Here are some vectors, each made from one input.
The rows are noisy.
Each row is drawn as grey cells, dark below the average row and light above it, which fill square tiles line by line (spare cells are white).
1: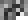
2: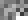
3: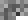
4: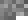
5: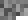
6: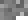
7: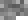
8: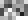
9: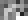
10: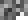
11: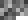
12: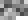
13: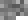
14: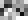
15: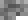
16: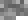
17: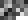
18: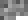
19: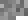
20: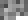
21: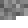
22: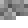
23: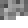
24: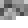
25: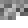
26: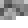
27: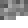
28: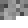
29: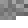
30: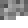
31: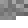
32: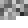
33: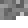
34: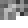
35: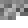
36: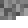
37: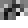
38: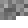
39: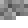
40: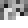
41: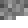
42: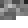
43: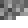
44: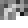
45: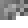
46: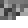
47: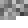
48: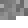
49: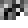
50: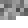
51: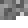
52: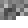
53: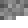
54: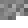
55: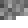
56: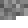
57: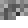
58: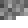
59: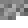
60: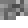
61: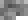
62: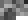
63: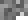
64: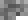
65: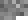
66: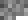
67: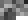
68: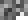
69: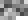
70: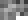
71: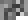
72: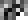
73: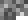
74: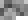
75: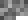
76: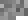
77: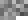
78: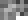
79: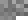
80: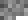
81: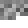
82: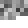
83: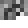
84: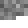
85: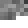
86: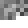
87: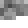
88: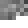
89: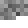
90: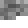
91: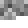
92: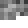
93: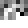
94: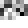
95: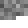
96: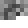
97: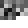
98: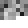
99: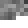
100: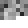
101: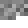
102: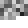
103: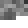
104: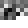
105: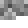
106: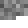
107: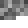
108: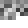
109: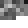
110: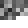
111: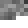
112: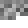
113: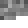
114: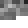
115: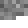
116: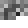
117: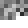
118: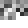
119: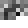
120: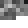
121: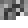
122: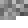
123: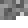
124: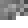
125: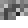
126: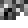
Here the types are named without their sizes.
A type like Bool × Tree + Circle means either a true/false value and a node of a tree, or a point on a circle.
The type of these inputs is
Circle.
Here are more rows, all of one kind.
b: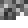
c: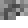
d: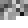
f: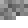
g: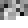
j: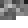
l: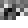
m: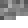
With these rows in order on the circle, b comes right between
c and j.
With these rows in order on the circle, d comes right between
g and l.
